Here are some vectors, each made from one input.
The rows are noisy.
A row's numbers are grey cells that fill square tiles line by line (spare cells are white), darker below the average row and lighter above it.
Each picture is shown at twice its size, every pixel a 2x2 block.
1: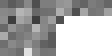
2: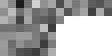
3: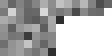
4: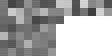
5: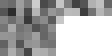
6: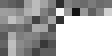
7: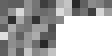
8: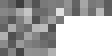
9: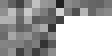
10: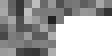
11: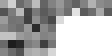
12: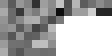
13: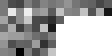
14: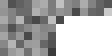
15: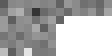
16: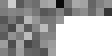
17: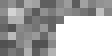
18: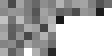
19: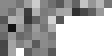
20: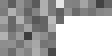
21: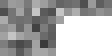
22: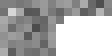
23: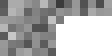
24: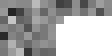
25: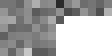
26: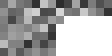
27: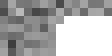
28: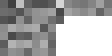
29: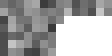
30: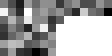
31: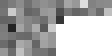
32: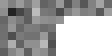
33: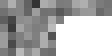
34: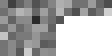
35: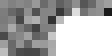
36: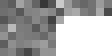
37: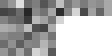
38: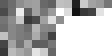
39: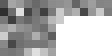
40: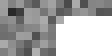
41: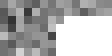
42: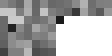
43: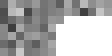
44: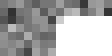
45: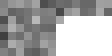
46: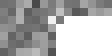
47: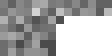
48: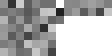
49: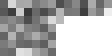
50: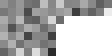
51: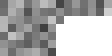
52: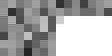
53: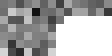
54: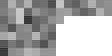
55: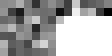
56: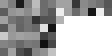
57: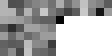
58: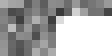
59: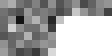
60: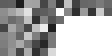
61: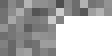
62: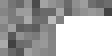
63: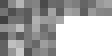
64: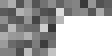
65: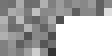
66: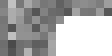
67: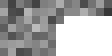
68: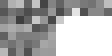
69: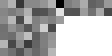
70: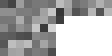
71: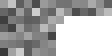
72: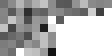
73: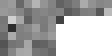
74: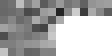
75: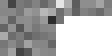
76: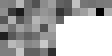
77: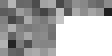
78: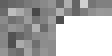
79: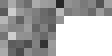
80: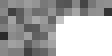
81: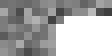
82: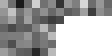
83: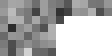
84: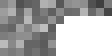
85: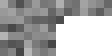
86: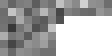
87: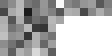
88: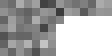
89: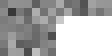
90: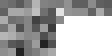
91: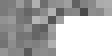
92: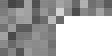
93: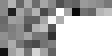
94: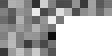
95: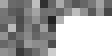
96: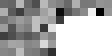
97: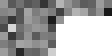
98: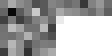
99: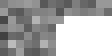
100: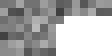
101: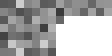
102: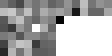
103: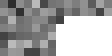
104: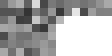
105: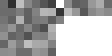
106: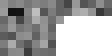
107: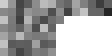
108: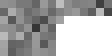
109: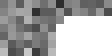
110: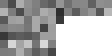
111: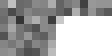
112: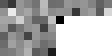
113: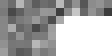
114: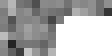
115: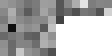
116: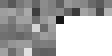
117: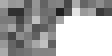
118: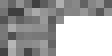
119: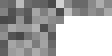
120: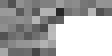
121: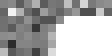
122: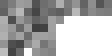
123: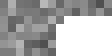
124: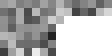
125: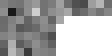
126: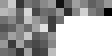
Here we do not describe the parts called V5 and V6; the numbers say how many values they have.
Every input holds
a true/false value and a value of V5, together with either a point on a 4-point line, or a value of V6.
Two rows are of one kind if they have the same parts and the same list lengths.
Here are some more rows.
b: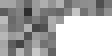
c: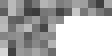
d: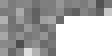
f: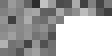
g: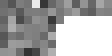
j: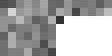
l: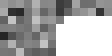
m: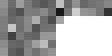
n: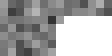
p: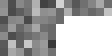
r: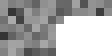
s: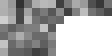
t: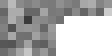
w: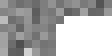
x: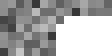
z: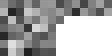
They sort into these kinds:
b, c, d, f, j, s, t, w, x
g, l, m, n, p, r, z

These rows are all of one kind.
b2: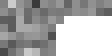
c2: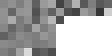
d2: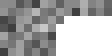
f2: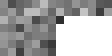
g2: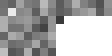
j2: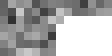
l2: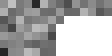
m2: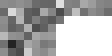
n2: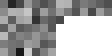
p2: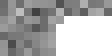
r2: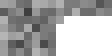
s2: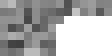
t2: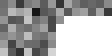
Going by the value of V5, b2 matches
d2, j2, l2 and t2.
